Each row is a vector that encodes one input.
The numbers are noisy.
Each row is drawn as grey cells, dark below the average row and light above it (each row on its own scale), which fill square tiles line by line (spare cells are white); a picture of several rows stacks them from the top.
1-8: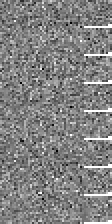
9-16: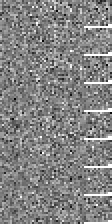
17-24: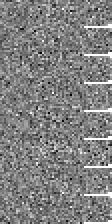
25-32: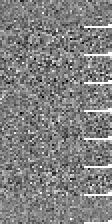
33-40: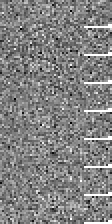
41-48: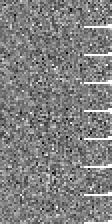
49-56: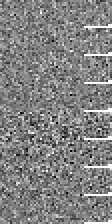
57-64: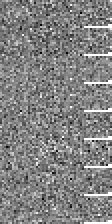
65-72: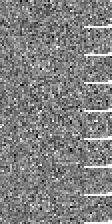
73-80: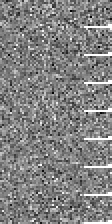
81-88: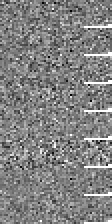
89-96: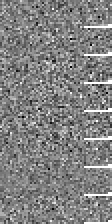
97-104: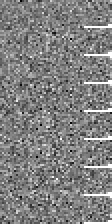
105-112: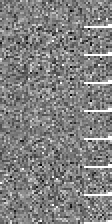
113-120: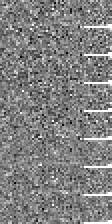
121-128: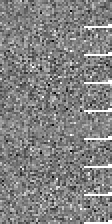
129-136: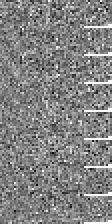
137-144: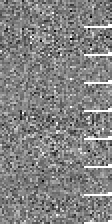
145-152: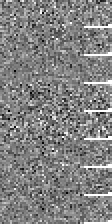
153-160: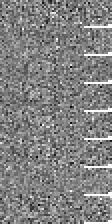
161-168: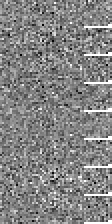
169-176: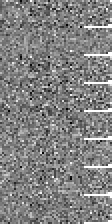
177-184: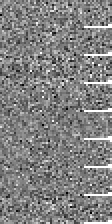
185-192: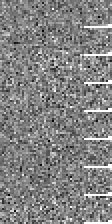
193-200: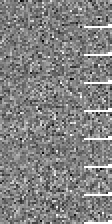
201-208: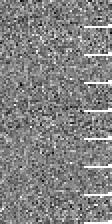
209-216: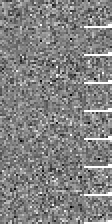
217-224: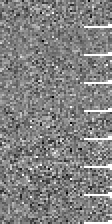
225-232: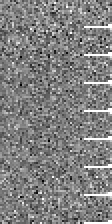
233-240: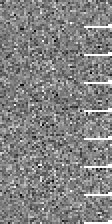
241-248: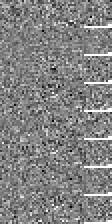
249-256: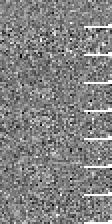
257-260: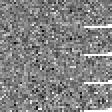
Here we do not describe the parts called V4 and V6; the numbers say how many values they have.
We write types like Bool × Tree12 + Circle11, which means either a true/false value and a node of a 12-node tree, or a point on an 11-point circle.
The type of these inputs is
(Bool × Bool × Bool × Line7 + Circle10 × V6) × V4.
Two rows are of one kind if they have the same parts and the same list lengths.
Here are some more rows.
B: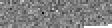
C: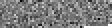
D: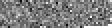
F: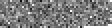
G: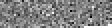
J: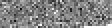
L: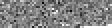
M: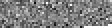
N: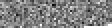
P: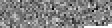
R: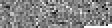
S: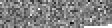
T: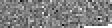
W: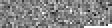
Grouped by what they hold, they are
B, D, F, J, L, M
C, G, N, P, R, S, T, W

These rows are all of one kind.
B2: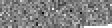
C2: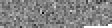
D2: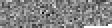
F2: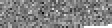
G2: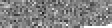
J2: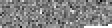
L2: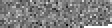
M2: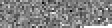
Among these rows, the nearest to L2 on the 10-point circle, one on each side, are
F2 and J2.
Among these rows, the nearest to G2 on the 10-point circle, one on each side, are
D2 and F2.
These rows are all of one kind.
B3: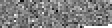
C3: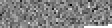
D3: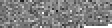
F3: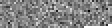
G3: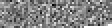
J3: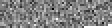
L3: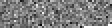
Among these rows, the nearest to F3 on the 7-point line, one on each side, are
C3 and J3.
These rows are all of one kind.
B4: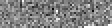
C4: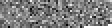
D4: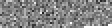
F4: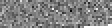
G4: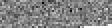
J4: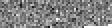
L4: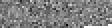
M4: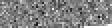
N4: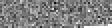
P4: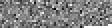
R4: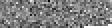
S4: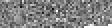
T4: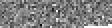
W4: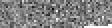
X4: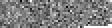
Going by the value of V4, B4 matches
J4, S4, T4 and W4.
